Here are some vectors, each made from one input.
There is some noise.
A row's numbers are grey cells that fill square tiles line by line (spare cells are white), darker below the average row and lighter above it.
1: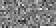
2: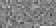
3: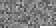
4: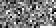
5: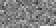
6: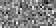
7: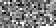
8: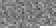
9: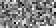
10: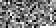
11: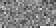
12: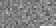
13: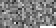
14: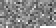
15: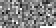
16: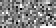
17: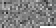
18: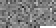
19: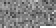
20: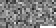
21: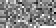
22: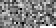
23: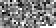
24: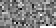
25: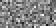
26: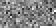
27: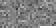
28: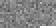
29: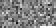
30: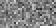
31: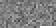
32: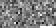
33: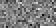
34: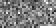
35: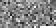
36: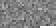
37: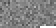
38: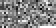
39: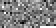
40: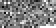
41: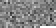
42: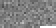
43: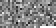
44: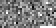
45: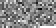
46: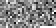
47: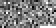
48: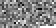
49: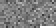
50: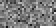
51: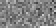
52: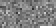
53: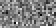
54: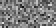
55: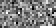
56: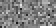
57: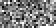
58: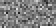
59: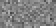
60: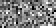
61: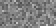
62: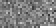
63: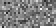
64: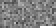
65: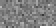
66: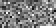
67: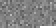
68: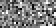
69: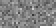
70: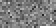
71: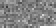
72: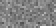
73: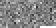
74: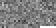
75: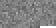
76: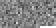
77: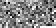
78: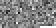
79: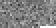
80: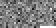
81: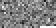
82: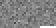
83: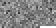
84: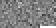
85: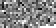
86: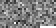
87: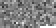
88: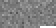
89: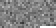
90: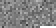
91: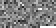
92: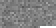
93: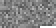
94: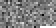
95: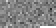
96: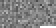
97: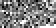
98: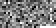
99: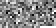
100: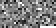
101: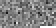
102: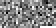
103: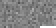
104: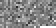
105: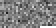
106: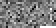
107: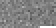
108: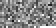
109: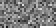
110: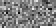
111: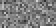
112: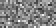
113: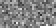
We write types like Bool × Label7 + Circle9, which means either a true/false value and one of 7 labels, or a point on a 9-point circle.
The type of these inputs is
Line5 × (Line5 + Line7).
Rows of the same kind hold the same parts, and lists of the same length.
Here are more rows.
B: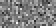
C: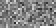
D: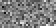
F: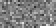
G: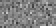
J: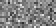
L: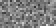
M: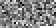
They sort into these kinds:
B, F, G
C, D, J, L, M

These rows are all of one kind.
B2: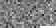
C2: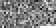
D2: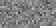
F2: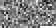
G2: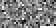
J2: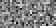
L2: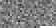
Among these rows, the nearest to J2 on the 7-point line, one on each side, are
G2 and L2.
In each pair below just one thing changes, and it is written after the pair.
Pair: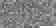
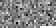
the place on the 7-point line
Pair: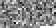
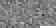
the place on the 5-point line
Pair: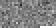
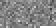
the place on the 5-point line
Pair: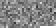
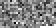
the place on the 5-point line
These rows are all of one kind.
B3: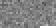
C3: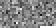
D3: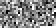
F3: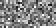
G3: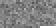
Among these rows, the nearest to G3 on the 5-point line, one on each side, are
D3 and F3.
